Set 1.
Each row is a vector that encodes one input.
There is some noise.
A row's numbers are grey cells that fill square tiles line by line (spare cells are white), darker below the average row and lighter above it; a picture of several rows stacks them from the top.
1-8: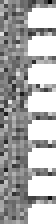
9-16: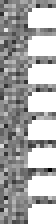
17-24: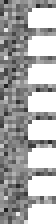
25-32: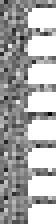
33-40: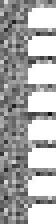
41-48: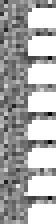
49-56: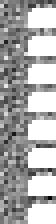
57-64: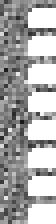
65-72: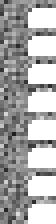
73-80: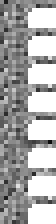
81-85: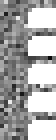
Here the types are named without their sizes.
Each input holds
either a fixed value, or a node of a tree, or three true/false values.
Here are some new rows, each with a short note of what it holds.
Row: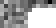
three true/false values
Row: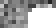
three true/false values
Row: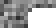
a node of a tree
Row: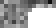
three true/false values
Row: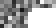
a fixed value
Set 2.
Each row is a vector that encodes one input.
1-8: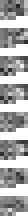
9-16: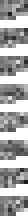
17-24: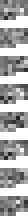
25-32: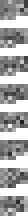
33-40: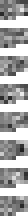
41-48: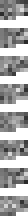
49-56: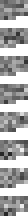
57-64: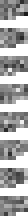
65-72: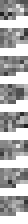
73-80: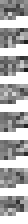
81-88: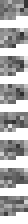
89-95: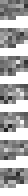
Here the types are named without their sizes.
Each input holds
a point on a circle, together with either a fixed value, or a node of a tree.
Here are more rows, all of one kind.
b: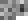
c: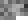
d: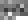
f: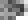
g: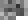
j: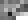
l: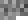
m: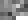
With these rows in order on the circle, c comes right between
l and m.
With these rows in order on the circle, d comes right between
g and l.
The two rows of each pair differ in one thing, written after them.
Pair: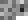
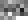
the place on the circle
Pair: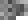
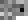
the node of the tree
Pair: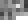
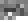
the place on the circle
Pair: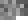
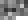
the node of the tree
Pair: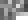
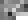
the node of the tree
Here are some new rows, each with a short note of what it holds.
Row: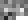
a point on a circle
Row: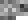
a point on a circle and a node of a tree
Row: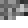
a point on a circle
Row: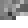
a point on a circle and a node of a tree
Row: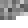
a point on a circle and a node of a tree
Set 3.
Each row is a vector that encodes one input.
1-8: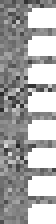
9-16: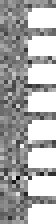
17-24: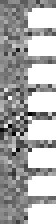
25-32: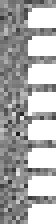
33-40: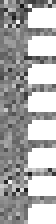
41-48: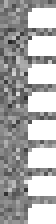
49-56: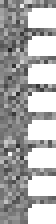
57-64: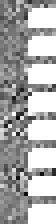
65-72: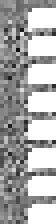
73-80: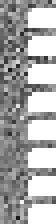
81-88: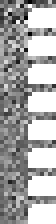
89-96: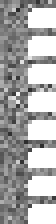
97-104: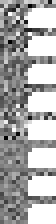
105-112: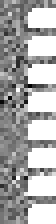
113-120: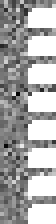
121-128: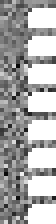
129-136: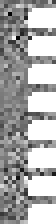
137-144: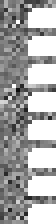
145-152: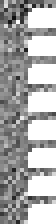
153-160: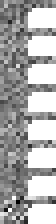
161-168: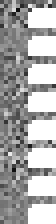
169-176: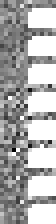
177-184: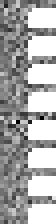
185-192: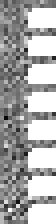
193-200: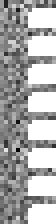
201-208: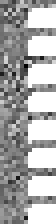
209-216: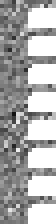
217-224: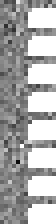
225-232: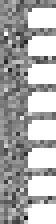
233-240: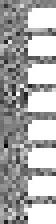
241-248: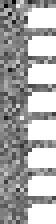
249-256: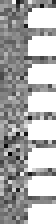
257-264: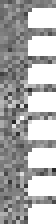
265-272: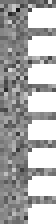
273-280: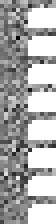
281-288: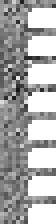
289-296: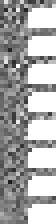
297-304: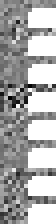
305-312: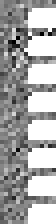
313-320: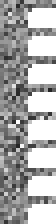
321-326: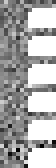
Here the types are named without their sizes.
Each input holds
a label, together with either a fixed value, or four true/false values.
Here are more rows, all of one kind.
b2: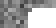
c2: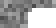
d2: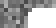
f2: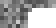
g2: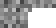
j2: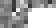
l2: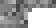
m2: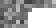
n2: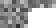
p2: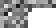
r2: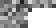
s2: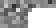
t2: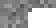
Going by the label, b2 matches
d2, g2 and r2.
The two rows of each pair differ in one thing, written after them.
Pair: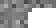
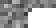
the label
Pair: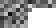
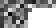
the label
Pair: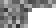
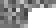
the label
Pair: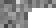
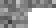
the label
